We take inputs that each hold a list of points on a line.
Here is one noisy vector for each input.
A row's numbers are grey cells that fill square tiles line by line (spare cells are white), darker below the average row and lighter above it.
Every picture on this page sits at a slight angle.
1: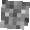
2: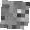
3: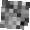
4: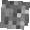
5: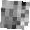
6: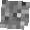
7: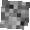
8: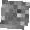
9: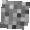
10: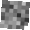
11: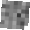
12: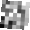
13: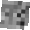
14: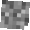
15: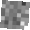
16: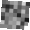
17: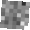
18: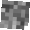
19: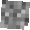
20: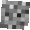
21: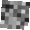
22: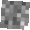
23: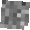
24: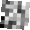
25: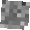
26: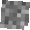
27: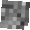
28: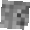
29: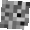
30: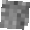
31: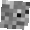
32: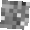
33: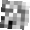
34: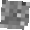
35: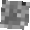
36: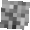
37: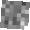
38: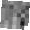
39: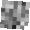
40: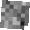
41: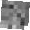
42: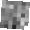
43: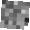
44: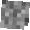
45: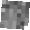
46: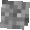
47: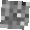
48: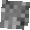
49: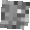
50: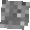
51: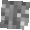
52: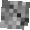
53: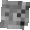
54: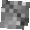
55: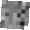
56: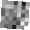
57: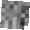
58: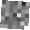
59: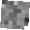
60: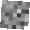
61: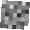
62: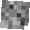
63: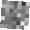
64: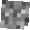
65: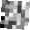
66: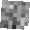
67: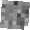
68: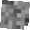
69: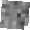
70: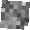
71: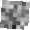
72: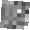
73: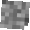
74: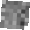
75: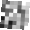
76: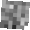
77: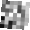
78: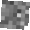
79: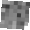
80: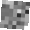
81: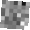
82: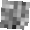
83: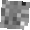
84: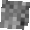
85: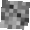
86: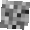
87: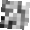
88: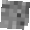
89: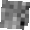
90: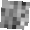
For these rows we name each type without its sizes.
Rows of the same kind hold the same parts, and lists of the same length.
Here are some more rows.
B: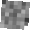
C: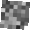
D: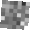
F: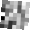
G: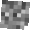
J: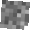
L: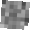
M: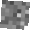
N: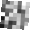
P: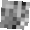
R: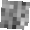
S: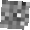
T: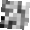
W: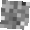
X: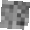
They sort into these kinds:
B, D, G, J, L, M, P, R, S, W
C, X
F, N, T

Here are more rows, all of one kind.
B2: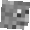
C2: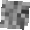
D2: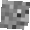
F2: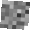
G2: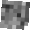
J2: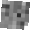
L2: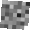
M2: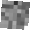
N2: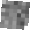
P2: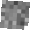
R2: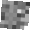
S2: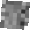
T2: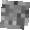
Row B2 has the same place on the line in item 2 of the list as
P2 and S2.
